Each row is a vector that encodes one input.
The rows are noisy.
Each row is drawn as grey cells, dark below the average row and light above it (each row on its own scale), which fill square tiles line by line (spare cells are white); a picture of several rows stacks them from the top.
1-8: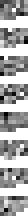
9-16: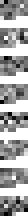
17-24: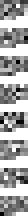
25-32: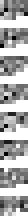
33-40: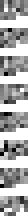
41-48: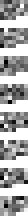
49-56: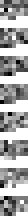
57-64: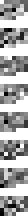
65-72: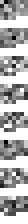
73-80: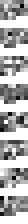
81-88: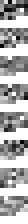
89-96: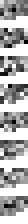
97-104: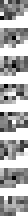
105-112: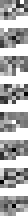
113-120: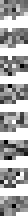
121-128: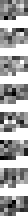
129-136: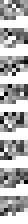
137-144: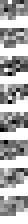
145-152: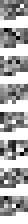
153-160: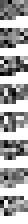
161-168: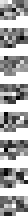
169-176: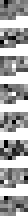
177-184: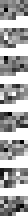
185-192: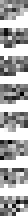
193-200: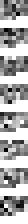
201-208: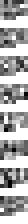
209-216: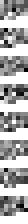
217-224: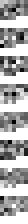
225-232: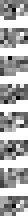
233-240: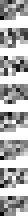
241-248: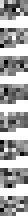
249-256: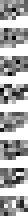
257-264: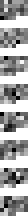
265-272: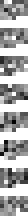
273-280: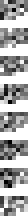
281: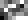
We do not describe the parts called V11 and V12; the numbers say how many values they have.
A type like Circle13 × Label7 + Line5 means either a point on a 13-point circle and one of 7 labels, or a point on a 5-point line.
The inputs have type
Bool × Bool × Bool × Label8 × V11 × V12.
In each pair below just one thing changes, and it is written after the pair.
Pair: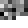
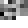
the value of V12
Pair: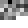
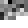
the value of V12
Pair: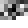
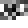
the value of V12
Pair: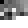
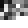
the value of V11
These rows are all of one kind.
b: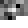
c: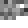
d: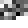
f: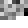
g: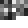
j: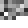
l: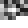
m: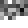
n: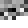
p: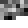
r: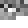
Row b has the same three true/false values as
c, g, l and p.
